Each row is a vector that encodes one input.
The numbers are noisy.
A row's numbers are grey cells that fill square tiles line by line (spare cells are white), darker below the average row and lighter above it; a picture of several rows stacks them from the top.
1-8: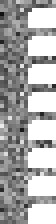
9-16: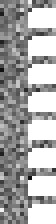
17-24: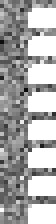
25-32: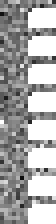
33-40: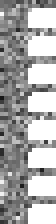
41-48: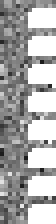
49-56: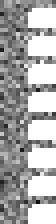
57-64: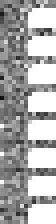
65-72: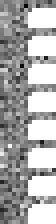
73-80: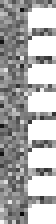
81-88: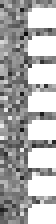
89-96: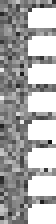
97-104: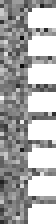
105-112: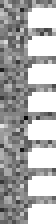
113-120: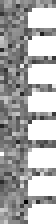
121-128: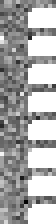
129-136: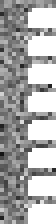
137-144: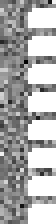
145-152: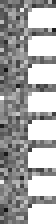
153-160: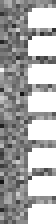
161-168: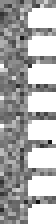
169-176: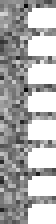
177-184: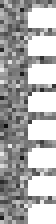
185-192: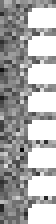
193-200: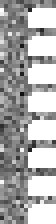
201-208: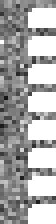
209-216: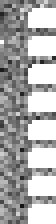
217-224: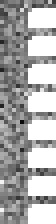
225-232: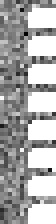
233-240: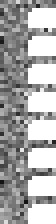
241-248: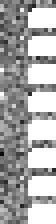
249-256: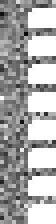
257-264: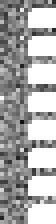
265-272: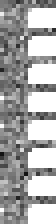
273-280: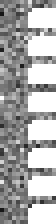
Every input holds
one of 12 labels and a true/false value.
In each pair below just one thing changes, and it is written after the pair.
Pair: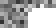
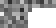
the label
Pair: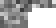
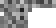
the label
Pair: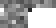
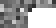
the true/false value
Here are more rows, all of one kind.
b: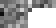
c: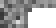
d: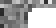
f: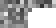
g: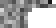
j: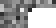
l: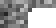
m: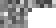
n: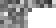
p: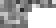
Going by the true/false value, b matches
c, d, j and l.
